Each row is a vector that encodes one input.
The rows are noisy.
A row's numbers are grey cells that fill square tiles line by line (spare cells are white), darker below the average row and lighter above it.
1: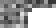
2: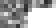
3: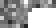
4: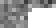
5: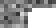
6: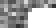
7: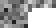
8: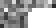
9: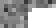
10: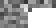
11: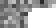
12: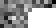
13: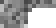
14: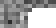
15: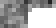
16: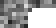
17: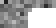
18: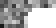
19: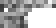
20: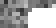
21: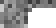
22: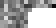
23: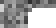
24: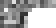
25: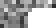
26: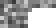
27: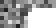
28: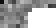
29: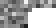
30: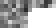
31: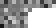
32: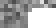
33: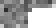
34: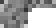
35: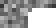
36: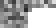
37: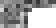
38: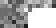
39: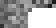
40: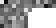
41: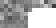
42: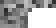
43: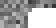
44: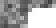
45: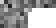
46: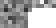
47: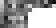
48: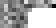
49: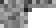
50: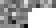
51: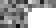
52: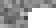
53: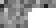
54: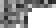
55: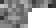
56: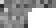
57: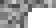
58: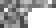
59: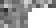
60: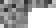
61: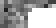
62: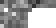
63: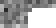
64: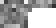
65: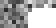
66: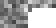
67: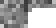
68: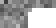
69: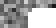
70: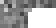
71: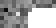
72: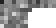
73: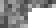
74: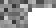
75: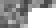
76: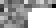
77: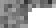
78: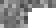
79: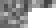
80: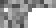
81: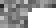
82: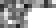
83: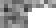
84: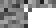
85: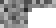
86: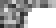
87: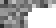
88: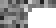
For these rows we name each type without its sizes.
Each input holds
a label and a point on a line, together with either a fixed value, or three true/false values.
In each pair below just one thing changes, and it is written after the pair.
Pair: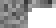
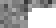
one of the three true/false values
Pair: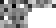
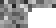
one of the three true/false values
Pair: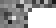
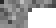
the place on the line
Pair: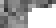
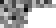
the place on the line
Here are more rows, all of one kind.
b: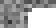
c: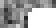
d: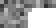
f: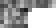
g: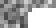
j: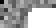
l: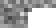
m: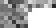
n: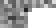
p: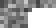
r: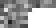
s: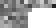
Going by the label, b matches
c, l and n.
